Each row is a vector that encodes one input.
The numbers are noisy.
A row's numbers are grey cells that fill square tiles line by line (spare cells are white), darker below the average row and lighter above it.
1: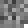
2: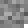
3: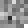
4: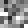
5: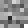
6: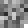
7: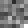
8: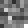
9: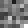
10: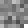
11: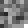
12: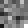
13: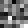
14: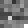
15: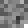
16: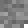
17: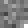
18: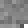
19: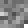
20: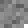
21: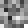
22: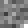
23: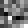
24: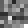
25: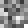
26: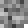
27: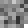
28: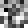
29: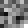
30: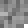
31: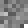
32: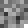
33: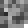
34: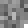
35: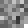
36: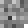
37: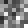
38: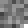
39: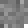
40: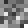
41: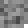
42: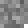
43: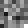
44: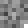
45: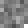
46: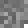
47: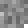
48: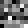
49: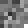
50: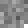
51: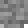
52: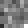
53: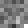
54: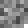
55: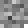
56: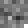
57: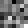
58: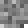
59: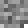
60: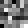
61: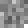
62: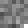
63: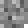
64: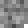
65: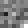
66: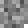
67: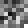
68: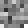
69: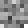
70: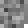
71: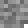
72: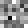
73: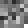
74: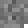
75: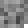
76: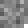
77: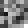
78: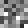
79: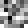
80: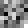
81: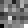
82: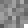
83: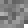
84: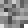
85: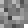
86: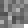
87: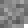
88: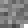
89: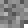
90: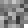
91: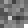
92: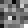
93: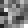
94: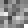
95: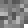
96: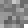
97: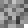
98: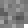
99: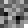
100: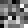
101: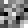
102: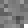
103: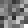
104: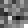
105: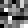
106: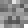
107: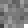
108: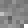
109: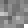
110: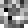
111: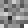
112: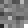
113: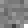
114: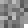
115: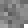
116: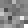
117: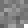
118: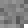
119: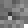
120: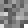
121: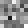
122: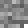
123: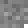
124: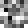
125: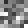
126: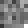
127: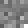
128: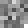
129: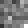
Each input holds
either a point on each of two 6-point lines, or a list of up to three points on a 5-point line.
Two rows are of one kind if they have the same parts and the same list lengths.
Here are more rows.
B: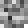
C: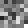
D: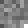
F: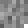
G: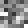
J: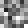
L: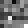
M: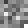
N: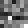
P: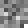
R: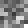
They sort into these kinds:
B, J
C, D, F, G
L, N, P
M
R

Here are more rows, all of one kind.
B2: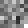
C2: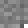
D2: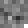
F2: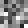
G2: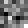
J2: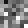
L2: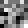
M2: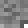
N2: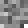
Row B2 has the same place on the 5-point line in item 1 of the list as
J2 and L2.
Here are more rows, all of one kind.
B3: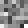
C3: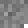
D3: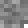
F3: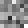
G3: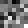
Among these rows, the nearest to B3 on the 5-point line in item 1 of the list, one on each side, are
D3 and F3.
